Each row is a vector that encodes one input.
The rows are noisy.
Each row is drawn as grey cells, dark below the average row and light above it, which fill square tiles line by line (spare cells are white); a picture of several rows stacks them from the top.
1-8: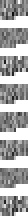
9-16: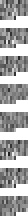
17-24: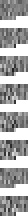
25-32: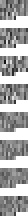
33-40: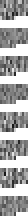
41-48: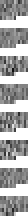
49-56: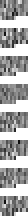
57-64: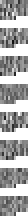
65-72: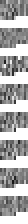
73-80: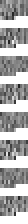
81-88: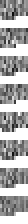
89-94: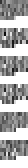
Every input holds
a point on a 9-point line.
